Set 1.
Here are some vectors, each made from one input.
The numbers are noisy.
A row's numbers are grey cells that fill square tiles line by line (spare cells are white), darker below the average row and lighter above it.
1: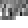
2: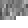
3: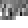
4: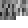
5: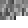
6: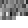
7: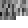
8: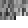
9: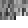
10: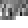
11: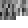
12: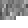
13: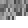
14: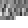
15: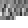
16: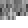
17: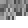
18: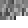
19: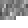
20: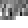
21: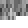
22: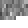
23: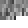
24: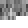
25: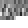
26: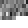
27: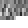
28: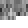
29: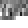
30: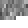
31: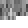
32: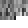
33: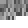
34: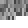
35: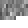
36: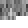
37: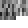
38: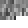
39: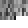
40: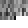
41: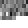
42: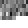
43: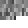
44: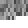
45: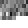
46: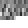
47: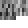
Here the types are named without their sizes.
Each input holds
a point on a line.
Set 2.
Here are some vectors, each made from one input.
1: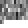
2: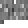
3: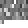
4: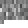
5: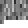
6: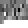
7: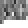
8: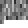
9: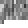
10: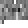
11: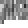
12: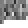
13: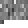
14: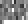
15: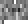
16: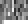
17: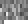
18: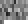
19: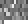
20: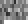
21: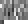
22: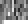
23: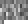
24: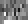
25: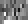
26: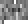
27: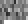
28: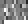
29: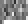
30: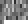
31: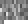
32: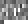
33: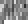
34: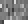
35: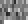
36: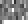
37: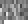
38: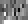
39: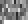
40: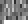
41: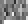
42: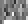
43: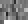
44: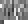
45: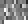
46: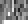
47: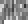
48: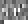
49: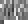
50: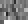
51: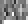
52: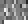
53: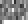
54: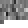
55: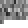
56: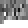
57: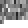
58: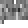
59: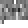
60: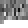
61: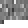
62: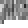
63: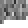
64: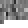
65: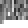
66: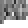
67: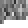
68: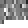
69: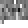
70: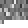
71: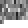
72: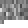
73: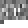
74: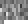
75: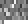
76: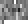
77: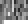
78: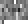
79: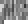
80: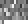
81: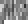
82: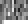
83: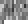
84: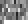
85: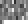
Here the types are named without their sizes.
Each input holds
four true/false values.
